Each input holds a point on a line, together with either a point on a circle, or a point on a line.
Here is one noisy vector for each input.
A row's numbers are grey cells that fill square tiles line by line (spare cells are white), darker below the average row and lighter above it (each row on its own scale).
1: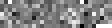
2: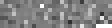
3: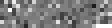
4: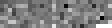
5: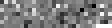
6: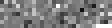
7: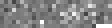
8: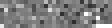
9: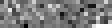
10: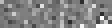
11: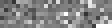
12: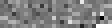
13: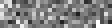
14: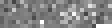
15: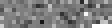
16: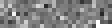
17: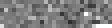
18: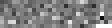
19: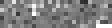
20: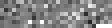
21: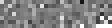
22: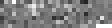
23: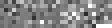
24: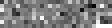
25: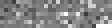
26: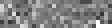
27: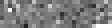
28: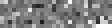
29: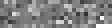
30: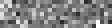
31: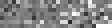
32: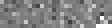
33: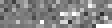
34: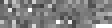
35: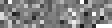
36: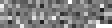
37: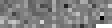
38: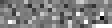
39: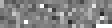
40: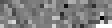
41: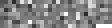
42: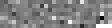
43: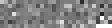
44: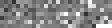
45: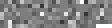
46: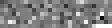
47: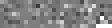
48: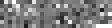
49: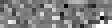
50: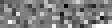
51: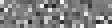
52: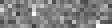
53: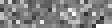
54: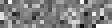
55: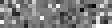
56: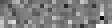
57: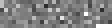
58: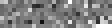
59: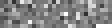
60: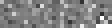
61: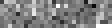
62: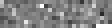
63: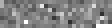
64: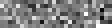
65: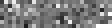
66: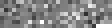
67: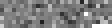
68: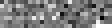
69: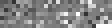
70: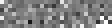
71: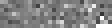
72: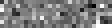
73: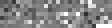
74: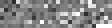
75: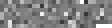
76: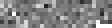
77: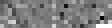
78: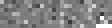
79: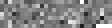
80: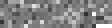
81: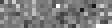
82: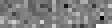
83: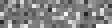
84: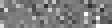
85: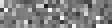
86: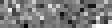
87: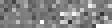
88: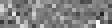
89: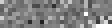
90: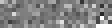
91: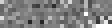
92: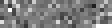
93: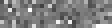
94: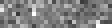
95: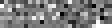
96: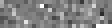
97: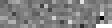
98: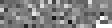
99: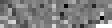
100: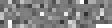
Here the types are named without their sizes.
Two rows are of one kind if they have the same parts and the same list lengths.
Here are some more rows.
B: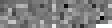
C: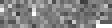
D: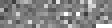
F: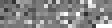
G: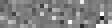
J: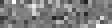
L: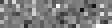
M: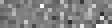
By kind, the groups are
B, D, F, G
C, J, L, M

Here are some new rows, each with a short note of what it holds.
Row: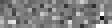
a point on each of two lines
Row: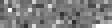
a point on a circle and a point on a line
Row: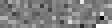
a point on each of two lines
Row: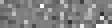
a point on a circle and a point on a line
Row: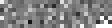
a point on a circle and a point on a line
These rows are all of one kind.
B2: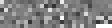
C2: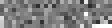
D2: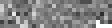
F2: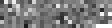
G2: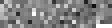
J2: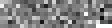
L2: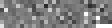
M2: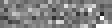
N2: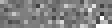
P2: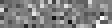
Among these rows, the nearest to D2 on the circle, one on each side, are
G2 and J2.
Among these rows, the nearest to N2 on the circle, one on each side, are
C2 and M2.
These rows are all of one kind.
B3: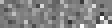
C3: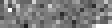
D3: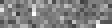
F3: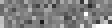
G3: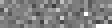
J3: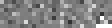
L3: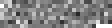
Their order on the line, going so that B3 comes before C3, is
J3, B3, D3, L3, G3, F3, C3.
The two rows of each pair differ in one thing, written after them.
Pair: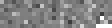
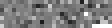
the place on the line
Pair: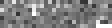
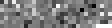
the place on the line
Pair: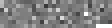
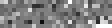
the place on the circle
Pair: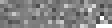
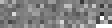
the place on the line
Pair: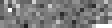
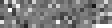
the place on the line
